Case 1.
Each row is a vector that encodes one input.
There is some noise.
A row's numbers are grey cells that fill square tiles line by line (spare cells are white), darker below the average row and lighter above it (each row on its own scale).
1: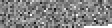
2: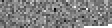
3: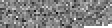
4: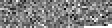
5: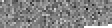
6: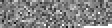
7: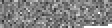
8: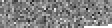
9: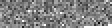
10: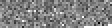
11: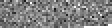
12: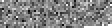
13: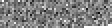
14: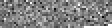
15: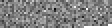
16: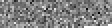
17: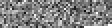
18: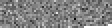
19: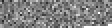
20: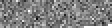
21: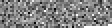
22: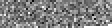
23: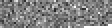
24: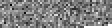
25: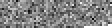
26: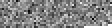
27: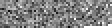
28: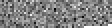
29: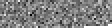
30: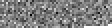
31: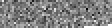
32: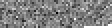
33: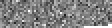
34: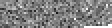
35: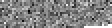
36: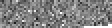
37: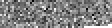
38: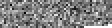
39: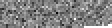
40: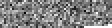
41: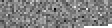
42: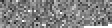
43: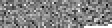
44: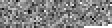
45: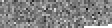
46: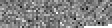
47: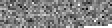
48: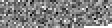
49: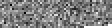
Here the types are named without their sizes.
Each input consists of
a list of points on a line.
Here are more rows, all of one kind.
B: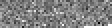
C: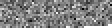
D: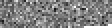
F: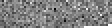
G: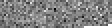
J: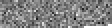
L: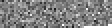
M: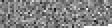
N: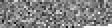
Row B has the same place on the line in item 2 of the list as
L and N.
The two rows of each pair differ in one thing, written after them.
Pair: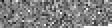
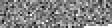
the place on the line in item 2 of the list
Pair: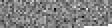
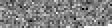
the place on the line in item 1 of the list
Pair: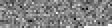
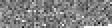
the place on the line in item 2 of the list
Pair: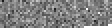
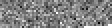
the place on the line in item 1 of the list
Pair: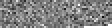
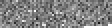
the place on the line in item 2 of the list
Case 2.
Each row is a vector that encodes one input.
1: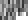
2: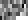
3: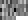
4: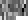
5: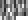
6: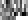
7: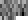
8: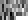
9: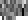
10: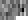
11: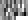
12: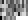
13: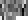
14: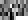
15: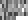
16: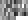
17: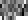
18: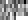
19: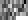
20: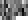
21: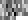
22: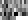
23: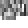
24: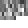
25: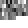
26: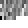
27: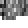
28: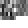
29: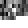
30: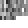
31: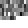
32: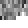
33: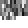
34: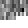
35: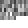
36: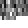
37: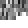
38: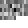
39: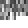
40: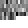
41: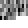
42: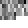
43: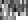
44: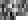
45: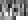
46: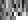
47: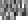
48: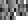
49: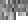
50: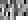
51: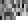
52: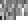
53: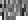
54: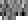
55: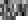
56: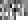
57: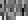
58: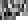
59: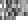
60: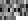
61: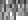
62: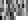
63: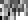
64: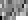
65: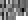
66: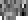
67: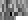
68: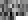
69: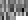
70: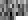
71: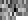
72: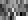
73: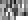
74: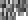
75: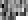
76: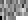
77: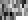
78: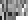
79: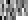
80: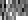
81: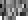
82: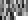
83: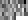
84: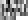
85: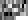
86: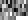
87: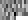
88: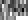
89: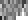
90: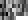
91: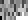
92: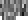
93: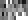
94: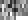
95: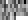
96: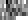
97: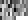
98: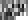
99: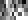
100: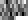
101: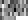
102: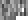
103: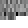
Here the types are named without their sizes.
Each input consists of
a true/false value, together with either a fixed value, or a node of a tree.
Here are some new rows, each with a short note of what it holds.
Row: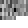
a true/false value
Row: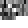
a node of a tree and a true/false value
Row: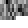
a node of a tree and a true/false value
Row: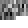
a true/false value
